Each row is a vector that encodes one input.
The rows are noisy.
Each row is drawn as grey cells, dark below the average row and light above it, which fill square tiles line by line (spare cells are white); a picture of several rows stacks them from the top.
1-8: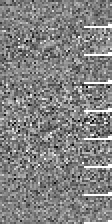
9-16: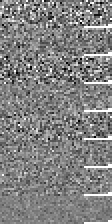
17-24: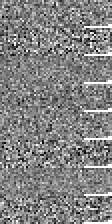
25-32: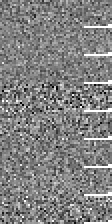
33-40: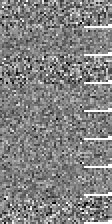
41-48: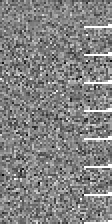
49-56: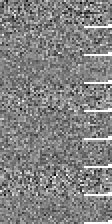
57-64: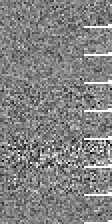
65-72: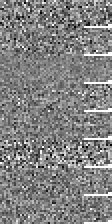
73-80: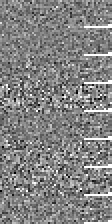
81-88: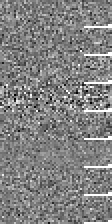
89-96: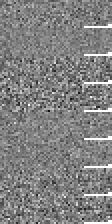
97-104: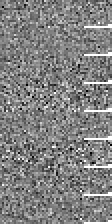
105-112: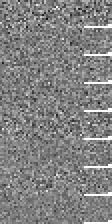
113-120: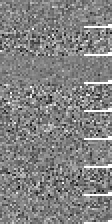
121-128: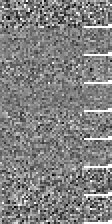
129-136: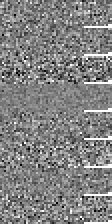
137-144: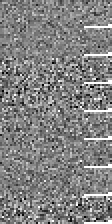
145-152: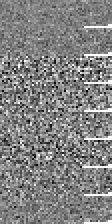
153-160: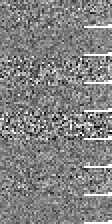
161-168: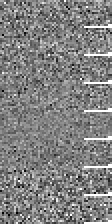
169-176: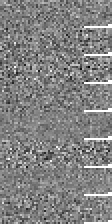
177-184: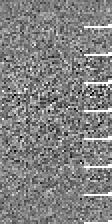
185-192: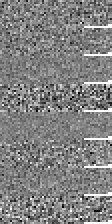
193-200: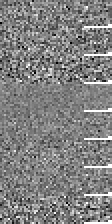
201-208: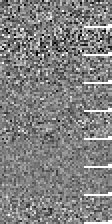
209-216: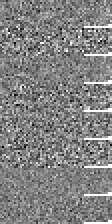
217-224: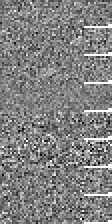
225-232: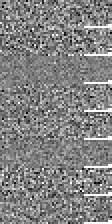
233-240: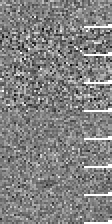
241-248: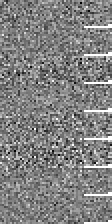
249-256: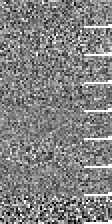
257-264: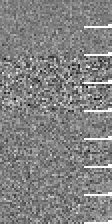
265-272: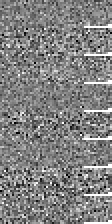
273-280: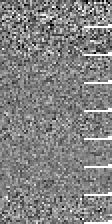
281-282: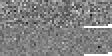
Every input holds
a point on an 8-point circle, together with either a node of a 7-node tree, or a list of up to three points on a 5-point line.
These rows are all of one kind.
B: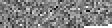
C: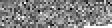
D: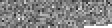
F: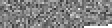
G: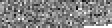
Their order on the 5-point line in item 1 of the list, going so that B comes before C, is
F, D, G, B, C.
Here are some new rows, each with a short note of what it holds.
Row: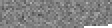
a point on an 8-point circle and a node of a 7-node tree
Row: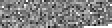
a point on an 8-point circle and a node of a 7-node tree
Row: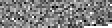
a point on an 8-point circle, together with a list of one item
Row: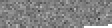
a point on an 8-point circle, together with the empty list
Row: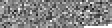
a point on an 8-point circle, together with a list of three items
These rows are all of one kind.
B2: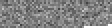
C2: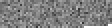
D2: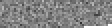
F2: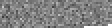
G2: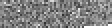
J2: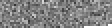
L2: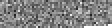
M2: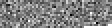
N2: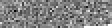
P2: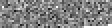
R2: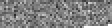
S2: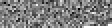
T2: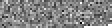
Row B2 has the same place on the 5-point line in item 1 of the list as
D2, F2, R2 and S2.
